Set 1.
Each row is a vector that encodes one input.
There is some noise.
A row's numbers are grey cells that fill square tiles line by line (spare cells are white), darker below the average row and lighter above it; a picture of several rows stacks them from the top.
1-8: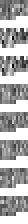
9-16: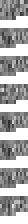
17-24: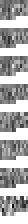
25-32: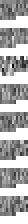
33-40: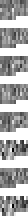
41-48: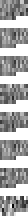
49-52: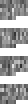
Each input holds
either a fixed value, or three true/false values.
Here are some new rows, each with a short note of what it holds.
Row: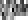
a fixed value
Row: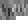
three true/false values
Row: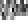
a fixed value
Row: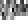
a fixed value
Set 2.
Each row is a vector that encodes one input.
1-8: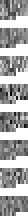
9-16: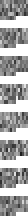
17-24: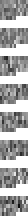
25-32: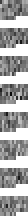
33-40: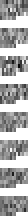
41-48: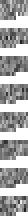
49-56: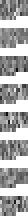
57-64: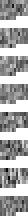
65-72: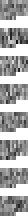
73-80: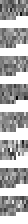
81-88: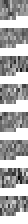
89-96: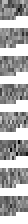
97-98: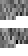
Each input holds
five true/false values.
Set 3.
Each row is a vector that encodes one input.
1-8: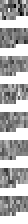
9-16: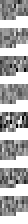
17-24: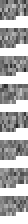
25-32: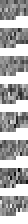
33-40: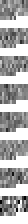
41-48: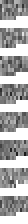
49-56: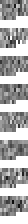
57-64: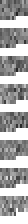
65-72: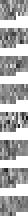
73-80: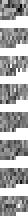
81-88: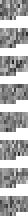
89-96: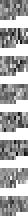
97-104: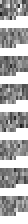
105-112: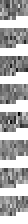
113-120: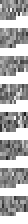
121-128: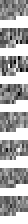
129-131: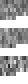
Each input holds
five true/false values.
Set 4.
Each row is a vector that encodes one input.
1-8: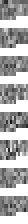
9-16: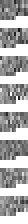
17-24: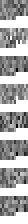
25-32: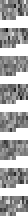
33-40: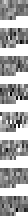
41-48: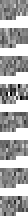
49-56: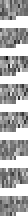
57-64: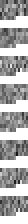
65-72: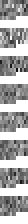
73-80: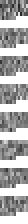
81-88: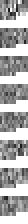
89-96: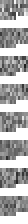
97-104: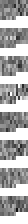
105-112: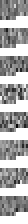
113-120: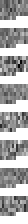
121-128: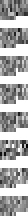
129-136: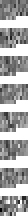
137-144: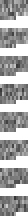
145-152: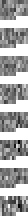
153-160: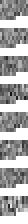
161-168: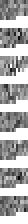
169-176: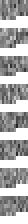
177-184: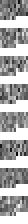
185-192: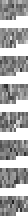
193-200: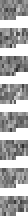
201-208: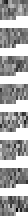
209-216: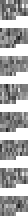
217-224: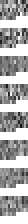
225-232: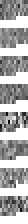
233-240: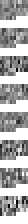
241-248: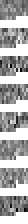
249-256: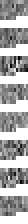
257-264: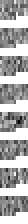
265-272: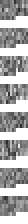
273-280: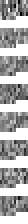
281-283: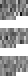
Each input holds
five true/false values.
